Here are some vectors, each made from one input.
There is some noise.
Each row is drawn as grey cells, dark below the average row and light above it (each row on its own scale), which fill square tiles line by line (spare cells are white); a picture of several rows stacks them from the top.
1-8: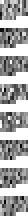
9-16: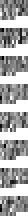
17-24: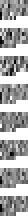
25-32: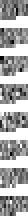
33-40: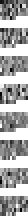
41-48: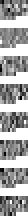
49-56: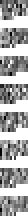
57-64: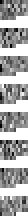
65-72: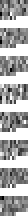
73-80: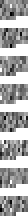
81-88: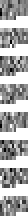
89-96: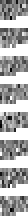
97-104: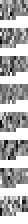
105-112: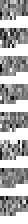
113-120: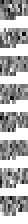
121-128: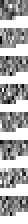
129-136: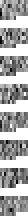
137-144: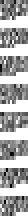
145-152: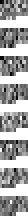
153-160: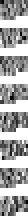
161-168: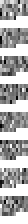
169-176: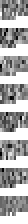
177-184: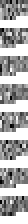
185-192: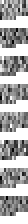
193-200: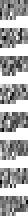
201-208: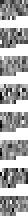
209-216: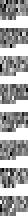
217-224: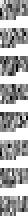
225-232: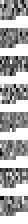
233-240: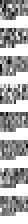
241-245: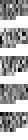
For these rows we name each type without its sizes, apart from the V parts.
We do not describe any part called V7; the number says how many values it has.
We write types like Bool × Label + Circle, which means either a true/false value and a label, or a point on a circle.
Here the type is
(Bool × Bool × Bool + Unit) × V7 + Line.
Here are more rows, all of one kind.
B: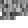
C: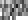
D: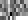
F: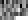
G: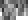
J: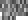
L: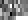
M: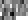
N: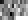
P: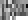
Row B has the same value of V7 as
F and P.
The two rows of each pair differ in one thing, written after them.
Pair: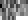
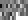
one of the three true/false values
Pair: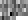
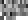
one of the three true/false values
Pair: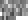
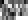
the value of V7
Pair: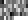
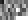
the value of V7
